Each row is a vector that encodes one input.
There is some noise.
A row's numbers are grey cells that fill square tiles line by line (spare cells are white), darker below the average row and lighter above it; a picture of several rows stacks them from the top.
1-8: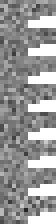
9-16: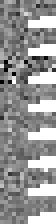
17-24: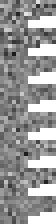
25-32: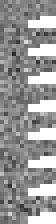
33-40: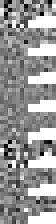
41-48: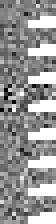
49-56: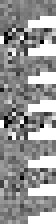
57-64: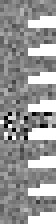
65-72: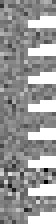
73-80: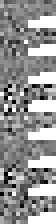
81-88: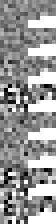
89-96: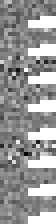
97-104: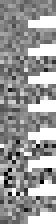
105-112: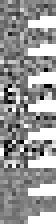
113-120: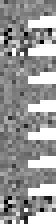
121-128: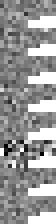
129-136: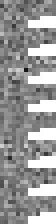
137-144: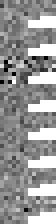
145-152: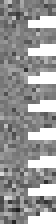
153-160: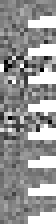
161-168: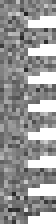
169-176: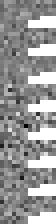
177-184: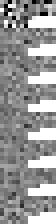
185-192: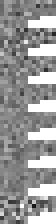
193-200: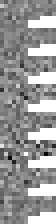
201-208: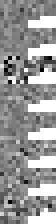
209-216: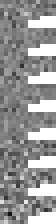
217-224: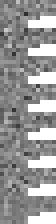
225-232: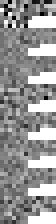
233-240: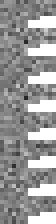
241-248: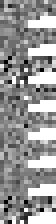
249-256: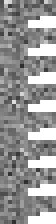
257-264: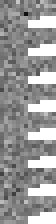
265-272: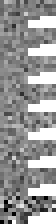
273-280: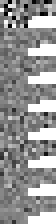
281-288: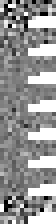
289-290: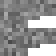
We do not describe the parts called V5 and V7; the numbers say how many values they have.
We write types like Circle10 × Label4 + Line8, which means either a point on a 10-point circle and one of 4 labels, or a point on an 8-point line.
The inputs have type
Bool × Bool × Bool × Bool × Circle6 × Label8 × V7 + V5.
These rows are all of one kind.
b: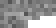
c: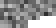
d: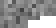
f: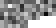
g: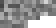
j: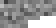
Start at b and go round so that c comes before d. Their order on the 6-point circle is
b, g, c, d, j, f.
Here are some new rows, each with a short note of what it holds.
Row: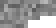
a point on a 6-point circle, one of 8 labels, four true/false values and a value of V7
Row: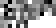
a value of V5
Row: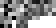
a value of V5
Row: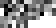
a value of V5
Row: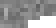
a point on a 6-point circle, one of 8 labels, four true/false values and a value of V7
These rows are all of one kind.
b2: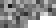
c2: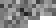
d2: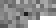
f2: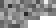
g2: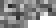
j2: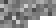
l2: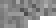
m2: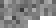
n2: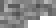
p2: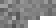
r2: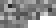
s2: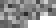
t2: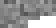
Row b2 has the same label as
l2, n2, p2 and t2.
